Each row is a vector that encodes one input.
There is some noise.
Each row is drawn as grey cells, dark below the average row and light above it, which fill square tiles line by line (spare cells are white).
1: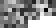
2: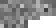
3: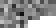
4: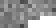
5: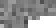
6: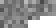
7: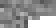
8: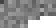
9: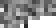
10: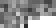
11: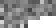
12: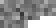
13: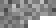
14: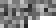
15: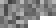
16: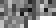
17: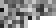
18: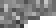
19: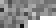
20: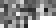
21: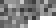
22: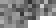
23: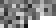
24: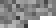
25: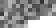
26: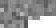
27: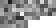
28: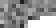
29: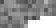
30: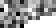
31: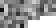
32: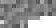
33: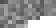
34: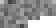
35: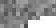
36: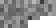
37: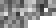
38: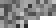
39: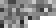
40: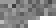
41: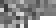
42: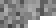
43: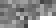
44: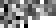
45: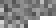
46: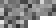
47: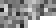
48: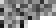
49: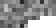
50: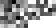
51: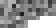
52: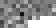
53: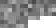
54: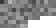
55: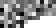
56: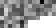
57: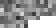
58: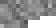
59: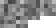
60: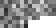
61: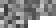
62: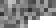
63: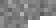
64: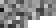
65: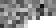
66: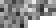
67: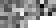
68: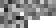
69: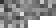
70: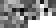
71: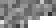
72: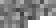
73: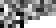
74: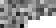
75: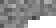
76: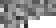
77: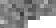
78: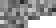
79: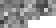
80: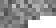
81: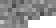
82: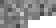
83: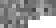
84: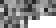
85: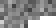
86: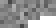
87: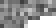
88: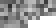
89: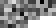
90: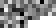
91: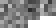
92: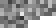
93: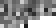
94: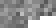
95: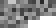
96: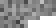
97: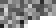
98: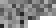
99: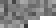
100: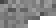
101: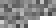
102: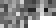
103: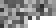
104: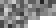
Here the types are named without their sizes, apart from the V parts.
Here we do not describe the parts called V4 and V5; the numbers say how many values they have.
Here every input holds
a value of V5, together with either a point on a circle and a true/false value, or a value of V4.
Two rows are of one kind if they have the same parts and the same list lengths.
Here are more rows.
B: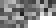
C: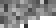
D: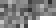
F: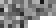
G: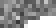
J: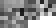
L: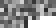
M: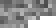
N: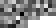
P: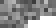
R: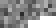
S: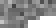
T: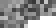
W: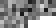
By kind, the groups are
B, G, J, L, P, R, T
C, D, F, M, N, S, W

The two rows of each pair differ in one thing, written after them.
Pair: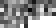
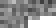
the true/false value
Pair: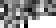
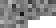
the place on the circle
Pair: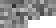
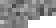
the true/false value
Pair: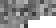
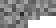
the place on the circle
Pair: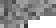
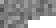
the true/false value
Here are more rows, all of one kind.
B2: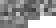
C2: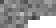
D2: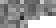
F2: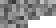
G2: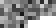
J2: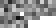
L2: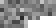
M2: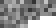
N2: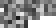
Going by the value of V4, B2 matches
G2 and N2.
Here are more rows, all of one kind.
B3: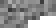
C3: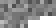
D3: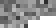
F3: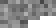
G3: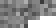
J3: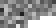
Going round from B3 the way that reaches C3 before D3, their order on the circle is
B3, F3, C3, J3, D3, G3.
